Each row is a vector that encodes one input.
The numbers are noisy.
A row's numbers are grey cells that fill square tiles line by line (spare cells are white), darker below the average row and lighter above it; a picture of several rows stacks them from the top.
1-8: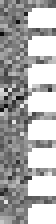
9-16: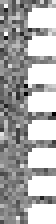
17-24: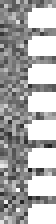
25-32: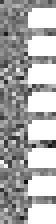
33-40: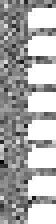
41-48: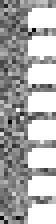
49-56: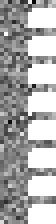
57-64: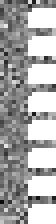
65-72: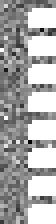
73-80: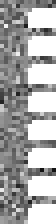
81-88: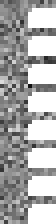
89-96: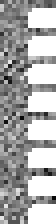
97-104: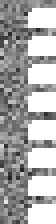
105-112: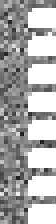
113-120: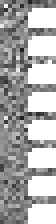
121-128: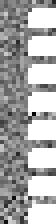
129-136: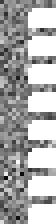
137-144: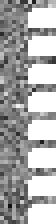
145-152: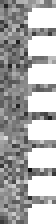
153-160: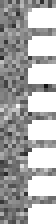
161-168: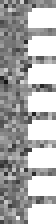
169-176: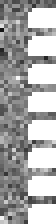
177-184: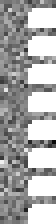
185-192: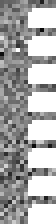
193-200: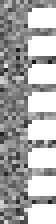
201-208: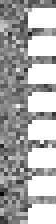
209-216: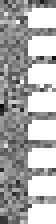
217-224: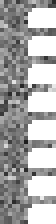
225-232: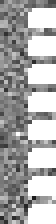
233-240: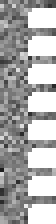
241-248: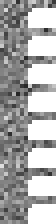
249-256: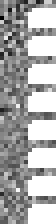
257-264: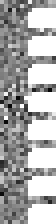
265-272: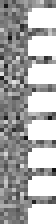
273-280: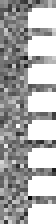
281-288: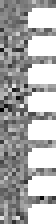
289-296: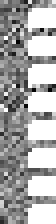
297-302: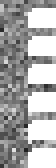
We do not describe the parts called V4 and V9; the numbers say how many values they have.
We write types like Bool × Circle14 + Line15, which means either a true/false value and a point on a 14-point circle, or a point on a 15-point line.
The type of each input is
Bool × V4 + List2(Line7) × V9.
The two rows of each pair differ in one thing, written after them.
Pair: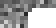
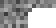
the place on the 7-point line in item 2 of the list
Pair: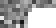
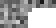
the place on the 7-point line in item 2 of the list
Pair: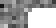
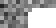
the place on the 7-point line in item 1 of the list
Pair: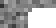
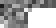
the place on the 7-point line in item 1 of the list
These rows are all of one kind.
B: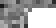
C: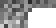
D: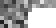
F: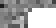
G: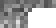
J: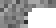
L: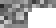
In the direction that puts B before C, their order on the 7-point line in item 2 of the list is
F, D, L, B, C, G, J.
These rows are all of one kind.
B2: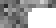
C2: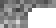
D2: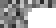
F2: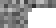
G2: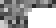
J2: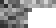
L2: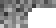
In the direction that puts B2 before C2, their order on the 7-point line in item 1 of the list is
G2, B2, F2, J2, C2, D2, L2.
